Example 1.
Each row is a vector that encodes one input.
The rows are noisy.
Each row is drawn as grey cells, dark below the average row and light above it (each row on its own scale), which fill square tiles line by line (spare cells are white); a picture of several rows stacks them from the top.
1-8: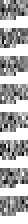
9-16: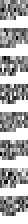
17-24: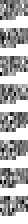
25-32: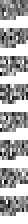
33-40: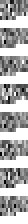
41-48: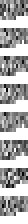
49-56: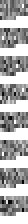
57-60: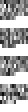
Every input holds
either a fixed value, or one of 7 labels and a true/false value.
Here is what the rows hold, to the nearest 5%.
About 15% of them hold a fixed value. The rest hold one of 7 labels and a true/false value.
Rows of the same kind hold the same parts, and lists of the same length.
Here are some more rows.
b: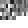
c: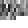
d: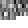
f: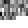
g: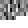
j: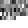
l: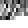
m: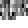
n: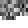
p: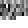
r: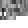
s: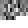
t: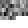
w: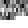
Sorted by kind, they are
b, g, n, s
c, d, f, j, l, m, p, r, t, w

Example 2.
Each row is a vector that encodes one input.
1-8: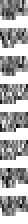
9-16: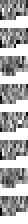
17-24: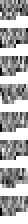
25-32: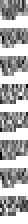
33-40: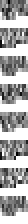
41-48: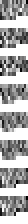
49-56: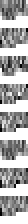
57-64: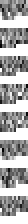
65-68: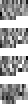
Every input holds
either a point on a 7-point line, or a node of an 8-node tree.
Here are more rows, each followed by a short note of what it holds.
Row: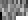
a point on a 7-point line
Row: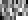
a point on a 7-point line
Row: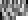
a point on a 7-point line
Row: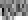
a node of an 8-node tree
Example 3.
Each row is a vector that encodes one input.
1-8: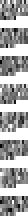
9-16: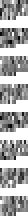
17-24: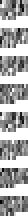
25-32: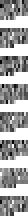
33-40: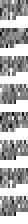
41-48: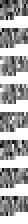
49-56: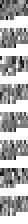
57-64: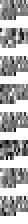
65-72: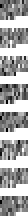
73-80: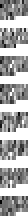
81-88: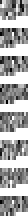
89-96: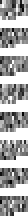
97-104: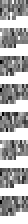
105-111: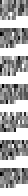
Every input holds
either a point on a 9-point line, or a node of a 13-node tree.
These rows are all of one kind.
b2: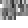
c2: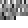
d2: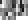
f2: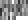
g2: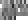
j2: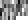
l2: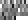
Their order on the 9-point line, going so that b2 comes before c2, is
j2, f2, d2, b2, g2, l2, c2.
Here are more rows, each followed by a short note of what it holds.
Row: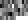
a node of a 13-node tree
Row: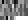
a node of a 13-node tree
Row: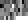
a node of a 13-node tree
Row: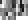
a point on a 9-point line
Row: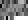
a node of a 13-node tree
